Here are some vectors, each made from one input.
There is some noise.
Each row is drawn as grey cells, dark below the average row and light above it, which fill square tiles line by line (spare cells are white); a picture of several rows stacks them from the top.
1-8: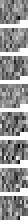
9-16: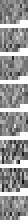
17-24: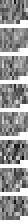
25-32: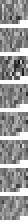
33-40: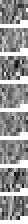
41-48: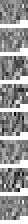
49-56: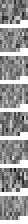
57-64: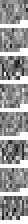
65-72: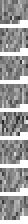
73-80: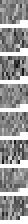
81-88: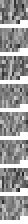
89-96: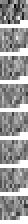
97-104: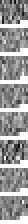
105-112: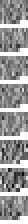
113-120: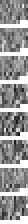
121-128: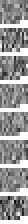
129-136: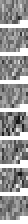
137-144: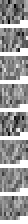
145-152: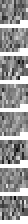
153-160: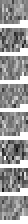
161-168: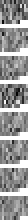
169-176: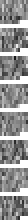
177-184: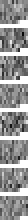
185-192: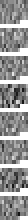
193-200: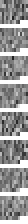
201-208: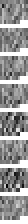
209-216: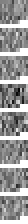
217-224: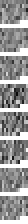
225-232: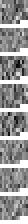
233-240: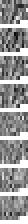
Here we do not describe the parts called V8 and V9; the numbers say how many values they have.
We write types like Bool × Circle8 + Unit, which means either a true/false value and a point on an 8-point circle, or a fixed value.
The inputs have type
Line6 × V9 + (Tree11 + Unit) × V8.
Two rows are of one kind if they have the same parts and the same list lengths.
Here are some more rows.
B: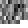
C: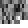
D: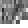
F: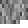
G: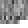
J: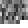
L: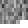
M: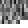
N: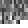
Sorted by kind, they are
B, C, D, J, M, N
F, L
G

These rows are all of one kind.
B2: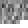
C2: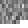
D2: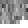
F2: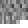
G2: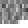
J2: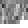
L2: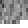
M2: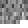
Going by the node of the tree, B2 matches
D2 and G2.
